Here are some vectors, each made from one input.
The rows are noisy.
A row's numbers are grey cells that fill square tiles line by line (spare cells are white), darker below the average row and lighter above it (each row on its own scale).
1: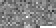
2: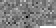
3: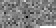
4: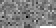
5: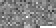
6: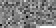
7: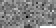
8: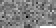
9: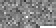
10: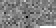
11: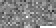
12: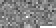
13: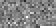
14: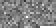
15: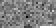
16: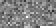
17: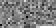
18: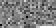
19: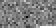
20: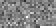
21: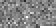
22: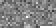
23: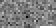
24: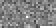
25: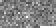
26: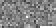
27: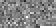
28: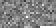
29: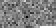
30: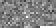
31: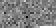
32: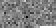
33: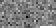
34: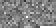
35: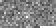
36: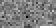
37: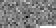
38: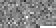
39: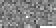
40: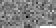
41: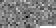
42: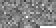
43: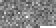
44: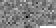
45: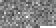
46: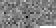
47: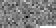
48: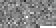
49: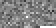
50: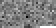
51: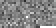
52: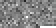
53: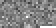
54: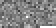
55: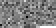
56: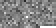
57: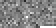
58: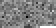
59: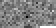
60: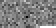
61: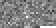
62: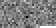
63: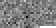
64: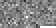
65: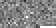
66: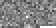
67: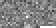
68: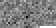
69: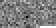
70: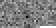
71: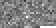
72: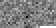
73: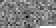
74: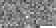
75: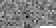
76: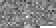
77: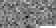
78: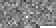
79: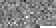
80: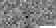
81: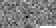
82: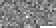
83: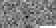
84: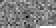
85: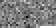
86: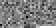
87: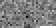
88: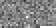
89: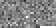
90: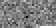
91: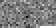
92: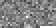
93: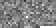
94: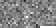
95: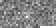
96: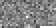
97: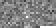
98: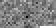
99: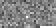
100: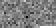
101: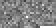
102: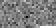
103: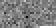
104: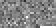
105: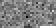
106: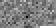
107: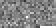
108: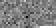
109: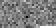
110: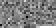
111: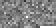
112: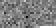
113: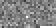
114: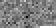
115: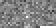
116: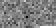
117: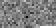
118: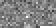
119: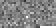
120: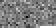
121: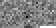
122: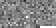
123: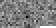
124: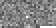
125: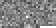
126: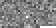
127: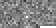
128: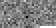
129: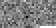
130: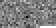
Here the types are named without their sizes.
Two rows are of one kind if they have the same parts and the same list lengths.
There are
2 kinds of row.
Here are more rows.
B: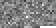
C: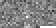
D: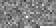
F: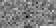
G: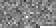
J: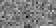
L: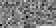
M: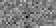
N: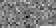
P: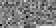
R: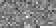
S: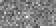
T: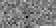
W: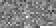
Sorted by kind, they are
B, C, D, F, G, J, M, N, R, T, W
L, P, S

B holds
a point on a circle and a true/false value.
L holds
a true/false value.
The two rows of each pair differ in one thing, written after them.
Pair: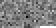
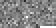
the true/false value
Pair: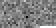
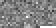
the true/false value
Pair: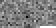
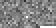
the true/false value
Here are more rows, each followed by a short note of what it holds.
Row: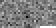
a point on a circle and a true/false value
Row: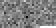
a point on a circle and a true/false value
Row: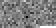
a point on a circle and a true/false value
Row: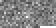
a true/false value
